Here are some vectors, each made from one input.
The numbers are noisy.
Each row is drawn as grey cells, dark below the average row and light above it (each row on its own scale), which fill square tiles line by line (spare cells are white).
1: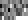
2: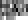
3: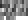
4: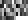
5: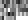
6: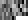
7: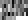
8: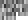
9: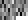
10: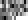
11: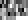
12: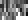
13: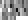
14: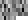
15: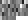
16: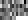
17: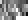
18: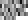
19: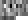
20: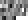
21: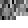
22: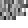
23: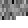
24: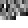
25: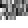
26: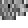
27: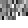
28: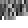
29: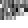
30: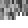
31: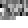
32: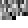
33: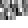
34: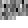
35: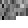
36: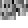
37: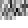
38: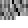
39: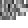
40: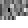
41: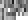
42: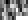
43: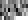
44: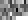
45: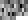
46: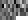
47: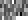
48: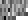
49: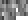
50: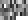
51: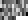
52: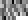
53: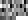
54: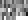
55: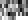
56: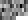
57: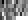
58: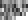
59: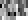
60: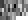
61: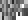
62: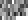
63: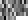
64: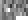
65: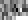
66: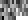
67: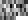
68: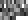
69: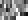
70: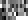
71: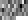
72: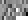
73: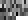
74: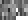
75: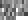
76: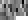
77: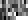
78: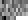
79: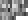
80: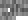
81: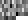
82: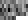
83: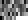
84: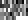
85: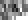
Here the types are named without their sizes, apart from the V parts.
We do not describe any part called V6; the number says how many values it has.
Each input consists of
a point on a line, together with either three true/false values, or a value of V6.
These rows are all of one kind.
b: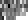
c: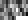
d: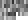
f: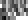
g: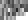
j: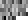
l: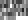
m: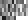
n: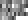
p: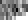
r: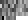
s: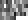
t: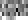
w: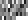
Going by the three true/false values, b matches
d, g, p and s.
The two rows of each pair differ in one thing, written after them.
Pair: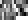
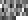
the value of V6
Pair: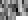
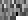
the place on the line
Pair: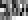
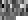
the place on the line
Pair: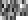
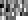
the place on the line
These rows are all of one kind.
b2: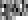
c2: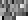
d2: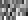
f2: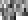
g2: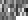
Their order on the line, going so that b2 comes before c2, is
b2, g2, d2, c2, f2.
